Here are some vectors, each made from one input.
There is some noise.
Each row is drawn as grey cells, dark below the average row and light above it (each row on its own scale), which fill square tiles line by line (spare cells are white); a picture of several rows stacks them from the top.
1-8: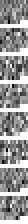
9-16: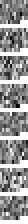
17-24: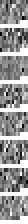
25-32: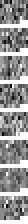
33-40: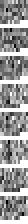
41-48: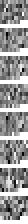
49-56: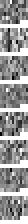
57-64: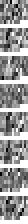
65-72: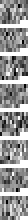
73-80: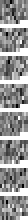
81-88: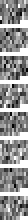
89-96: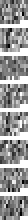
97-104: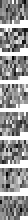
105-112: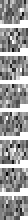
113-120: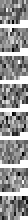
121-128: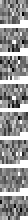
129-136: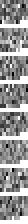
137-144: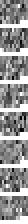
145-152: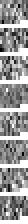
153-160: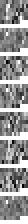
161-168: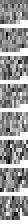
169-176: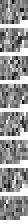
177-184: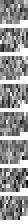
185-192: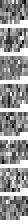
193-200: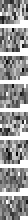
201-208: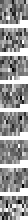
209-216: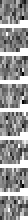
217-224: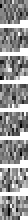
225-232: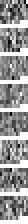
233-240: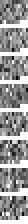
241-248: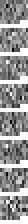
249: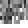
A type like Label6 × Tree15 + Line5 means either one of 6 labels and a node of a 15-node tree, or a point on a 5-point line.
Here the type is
(Bool × Bool × Bool × Bool + Line12) × Line12.
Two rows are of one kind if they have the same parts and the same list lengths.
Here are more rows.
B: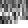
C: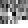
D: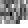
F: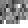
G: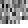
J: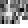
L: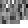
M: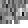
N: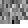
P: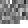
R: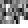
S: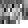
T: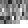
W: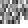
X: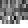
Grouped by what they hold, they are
B, C, G, J, L, M, N, P, R, T, X
D, F, S, W

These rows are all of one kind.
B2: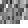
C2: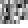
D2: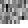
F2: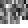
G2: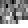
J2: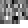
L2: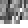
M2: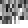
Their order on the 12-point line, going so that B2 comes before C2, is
B2, F2, G2, J2, D2, C2, M2, L2.
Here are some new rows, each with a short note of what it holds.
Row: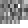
a point on each of two 12-point lines
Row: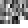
a point on a 12-point line and four true/false values
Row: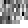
a point on a 12-point line and four true/false values
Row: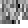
a point on a 12-point line and four true/false values
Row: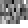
a point on each of two 12-point lines
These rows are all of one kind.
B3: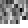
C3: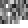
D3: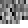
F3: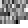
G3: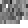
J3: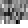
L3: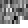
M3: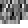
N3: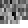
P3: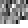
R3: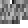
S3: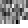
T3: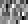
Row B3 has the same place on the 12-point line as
L3, P3, S3 and T3.
